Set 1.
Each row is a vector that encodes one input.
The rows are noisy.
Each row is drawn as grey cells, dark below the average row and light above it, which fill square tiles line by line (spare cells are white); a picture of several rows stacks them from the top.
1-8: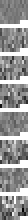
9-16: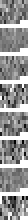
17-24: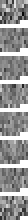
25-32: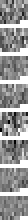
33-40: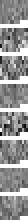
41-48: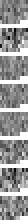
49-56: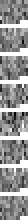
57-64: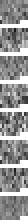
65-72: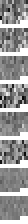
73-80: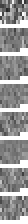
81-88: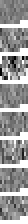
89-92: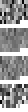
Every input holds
a point on a 6-point line, together with either a point on a 5-point line, or four true/false values.
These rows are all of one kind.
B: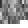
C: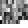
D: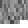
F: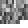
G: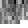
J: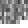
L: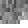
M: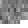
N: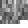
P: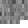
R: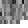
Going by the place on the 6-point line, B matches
C, F and M.
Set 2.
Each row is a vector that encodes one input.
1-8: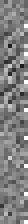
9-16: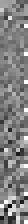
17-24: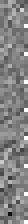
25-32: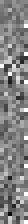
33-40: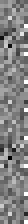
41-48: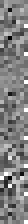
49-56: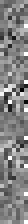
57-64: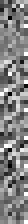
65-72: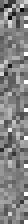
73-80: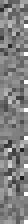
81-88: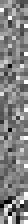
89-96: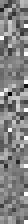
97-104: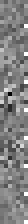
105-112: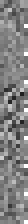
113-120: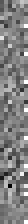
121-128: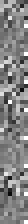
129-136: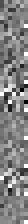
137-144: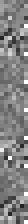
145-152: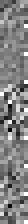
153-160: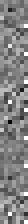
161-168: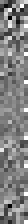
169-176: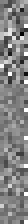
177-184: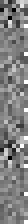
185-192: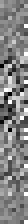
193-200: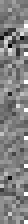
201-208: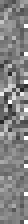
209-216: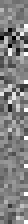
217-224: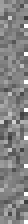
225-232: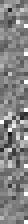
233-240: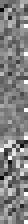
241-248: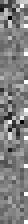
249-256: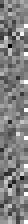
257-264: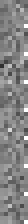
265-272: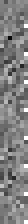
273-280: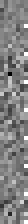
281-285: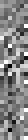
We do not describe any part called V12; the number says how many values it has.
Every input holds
either a fixed value, or one of 8 labels and a value of V12, or five true/false values.
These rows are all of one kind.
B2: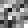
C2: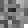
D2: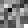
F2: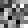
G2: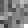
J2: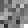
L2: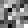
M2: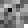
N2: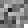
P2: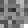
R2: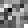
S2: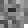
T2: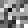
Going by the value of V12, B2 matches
C2, N2, P2 and S2.
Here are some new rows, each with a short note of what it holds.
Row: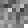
five true/false values
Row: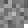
five true/false values
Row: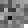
one of 8 labels and a value of V12
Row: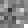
one of 8 labels and a value of V12
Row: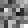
a fixed value
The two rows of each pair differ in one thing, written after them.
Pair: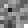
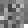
the value of V12
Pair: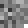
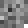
the value of V12
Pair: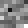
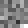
the label
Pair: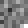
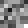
the value of V12
